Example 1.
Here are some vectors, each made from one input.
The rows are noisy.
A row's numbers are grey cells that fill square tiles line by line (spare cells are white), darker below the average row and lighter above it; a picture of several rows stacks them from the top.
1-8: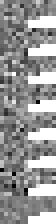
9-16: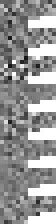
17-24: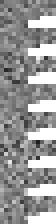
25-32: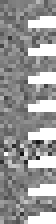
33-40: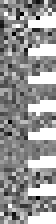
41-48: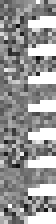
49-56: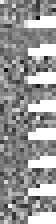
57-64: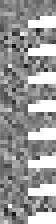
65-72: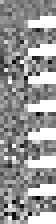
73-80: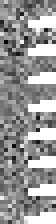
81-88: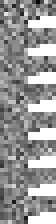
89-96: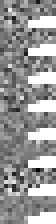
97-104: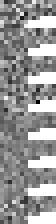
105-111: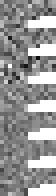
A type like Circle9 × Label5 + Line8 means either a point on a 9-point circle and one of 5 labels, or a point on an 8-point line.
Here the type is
(Circle9 + Unit) × Line7 + Line8.
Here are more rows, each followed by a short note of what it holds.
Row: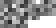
a point on a 7-point line
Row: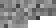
a point on a 7-point line
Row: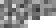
a point on a 9-point circle and a point on a 7-point line
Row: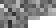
a point on an 8-point line
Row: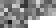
a point on a 7-point line
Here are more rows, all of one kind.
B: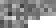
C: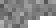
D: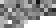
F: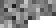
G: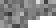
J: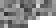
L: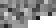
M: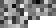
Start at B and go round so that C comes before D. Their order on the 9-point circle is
B, G, C, D, L, M, F, J.
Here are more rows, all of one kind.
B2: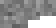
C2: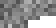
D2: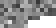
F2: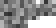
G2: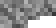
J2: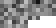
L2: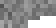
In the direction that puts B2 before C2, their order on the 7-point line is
G2, J2, B2, D2, C2, L2, F2.
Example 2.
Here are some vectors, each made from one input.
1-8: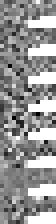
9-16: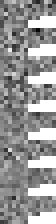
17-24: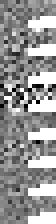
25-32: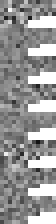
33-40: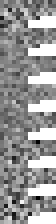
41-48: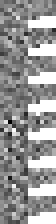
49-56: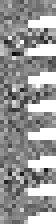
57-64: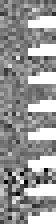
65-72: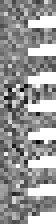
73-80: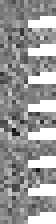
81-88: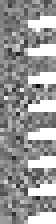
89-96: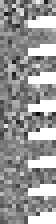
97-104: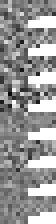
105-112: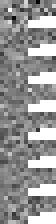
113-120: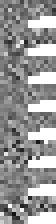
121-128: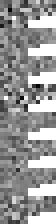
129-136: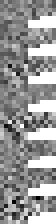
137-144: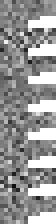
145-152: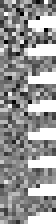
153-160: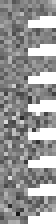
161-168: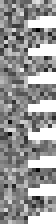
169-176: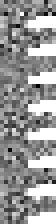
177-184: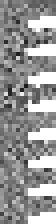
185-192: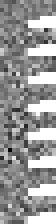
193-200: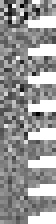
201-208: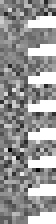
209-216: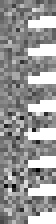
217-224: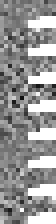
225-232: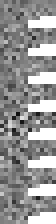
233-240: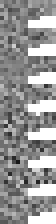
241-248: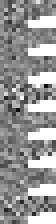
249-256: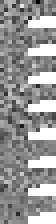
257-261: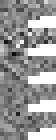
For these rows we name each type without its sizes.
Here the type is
(Circle + Line) × Line.
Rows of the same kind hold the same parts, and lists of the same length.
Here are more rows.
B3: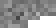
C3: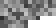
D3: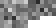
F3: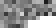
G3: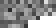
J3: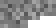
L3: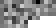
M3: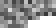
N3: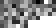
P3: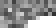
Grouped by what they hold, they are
B3, C3, F3, L3, M3, P3
D3, G3, J3, N3

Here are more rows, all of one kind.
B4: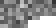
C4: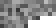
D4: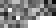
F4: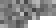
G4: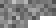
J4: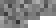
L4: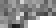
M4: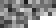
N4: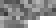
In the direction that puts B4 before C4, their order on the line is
M4, B4, L4, C4, F4, N4, J4, D4, G4.
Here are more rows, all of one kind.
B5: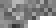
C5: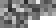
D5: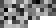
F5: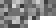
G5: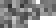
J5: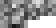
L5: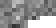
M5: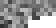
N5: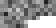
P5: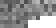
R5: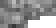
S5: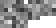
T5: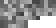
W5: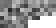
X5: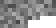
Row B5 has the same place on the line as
J5, L5, R5 and X5.
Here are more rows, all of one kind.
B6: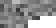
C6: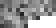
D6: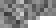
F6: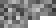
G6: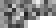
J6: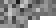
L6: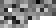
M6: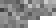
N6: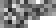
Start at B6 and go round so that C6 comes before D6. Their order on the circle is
B6, C6, M6, J6, N6, D6, L6, G6, F6.
